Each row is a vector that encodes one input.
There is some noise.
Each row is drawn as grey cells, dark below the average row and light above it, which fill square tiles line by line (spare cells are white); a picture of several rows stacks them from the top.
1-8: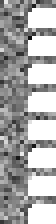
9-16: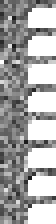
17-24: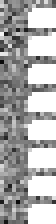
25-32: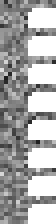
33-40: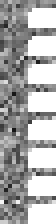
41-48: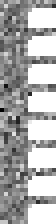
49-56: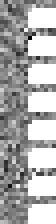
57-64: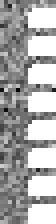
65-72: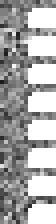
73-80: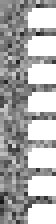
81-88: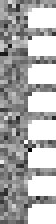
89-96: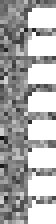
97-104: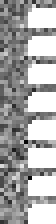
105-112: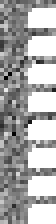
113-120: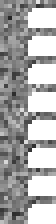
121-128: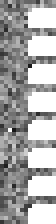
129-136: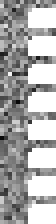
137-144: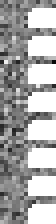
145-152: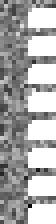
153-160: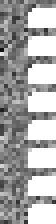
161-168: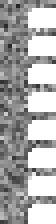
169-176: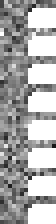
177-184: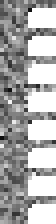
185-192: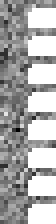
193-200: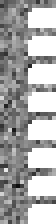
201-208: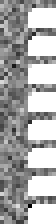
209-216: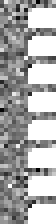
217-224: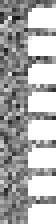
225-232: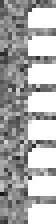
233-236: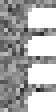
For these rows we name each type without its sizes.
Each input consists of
a point on a circle.
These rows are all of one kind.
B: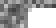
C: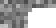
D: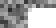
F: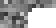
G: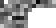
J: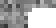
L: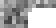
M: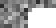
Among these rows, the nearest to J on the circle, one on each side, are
D and M.
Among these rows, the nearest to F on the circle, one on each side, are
C and G.
